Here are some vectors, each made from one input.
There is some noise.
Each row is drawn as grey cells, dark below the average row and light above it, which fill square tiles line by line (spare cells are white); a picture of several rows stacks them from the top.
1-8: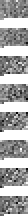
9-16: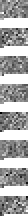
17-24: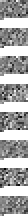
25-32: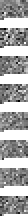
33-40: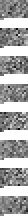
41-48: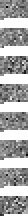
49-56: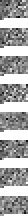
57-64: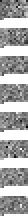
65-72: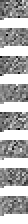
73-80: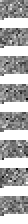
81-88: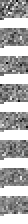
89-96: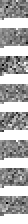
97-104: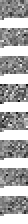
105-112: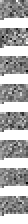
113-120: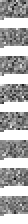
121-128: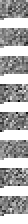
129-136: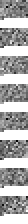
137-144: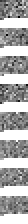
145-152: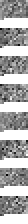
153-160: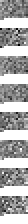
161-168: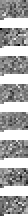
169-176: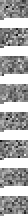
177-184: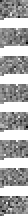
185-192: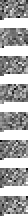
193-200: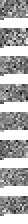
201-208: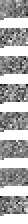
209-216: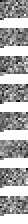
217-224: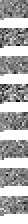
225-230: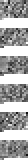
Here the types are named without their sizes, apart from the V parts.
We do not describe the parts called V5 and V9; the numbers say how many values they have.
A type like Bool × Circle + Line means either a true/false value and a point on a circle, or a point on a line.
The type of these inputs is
(Bool × Bool × Bool + Unit) × Line + (Tree + V5) × V9.
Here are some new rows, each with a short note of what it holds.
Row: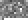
a value of V5 and a value of V9
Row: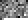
a point on a line and three true/false values
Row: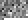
a point on a line
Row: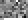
a node of a tree and a value of V9
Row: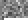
a value of V5 and a value of V9
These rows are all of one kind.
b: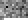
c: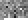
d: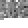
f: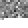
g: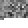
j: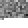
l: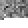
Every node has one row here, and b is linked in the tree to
l.
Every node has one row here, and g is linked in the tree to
j.
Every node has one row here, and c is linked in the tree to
d.
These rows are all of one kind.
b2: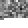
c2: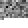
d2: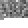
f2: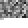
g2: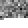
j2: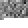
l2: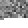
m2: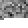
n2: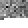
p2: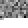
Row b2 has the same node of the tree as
g2, l2, m2 and p2.
